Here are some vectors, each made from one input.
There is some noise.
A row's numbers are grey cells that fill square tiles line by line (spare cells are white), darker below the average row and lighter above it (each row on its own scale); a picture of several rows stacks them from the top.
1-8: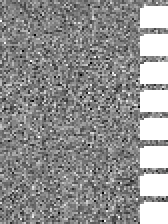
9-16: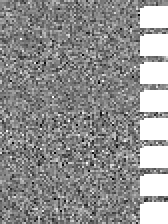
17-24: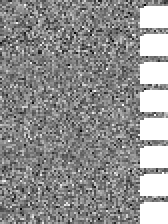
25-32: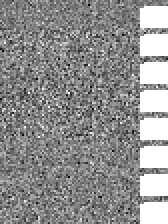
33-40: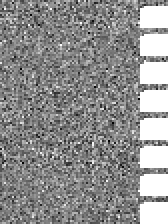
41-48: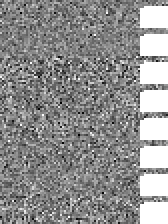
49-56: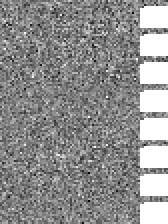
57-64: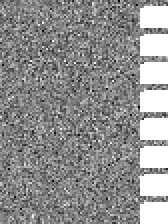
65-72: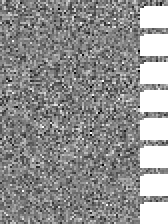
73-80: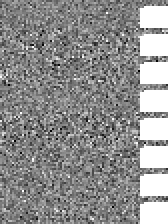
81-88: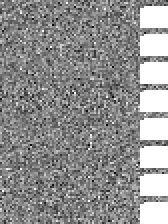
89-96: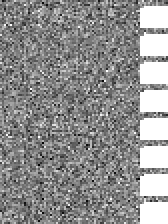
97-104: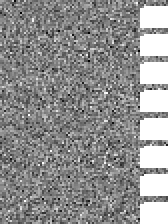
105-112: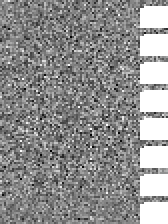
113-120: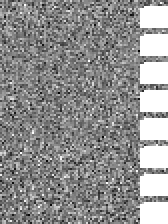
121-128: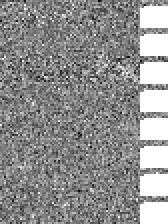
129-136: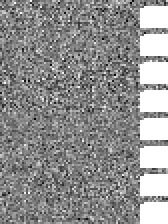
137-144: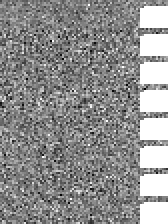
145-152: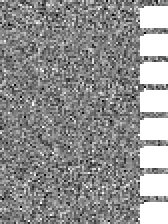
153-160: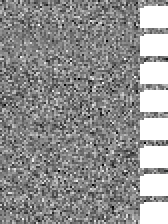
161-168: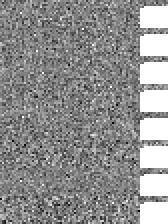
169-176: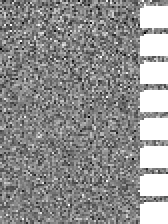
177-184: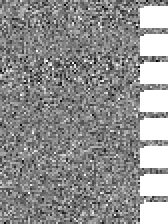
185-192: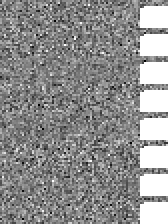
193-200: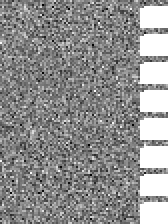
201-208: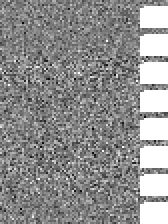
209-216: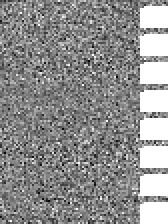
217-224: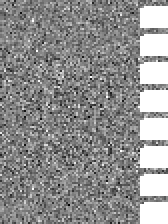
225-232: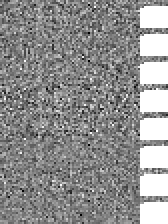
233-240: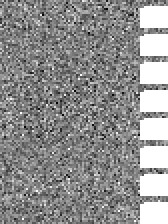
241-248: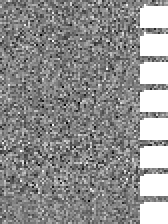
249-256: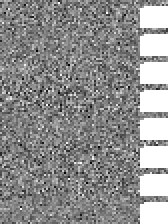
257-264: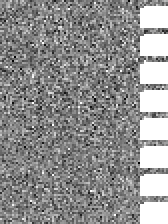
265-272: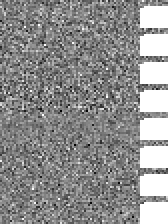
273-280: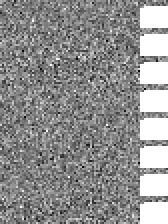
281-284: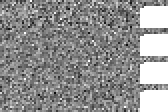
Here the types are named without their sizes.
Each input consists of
a point on a line, together with a list of items, each either a label, or a point on a line.
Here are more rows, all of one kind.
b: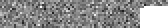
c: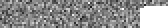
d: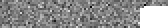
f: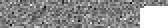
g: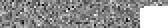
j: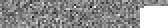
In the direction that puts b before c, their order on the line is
g, b, d, c, f, j.
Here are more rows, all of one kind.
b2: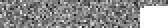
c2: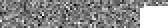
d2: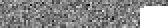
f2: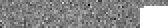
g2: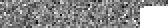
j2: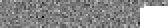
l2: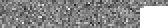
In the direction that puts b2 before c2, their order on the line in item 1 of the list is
b2, g2, d2, j2, l2, c2, f2.
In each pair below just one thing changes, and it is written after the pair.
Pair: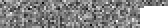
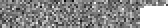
the place on the line in item 1 of the list
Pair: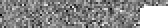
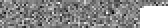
the place on the line in item 1 of the list
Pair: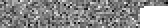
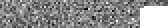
the label in item 2 of the list
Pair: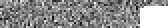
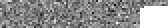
the place on the line
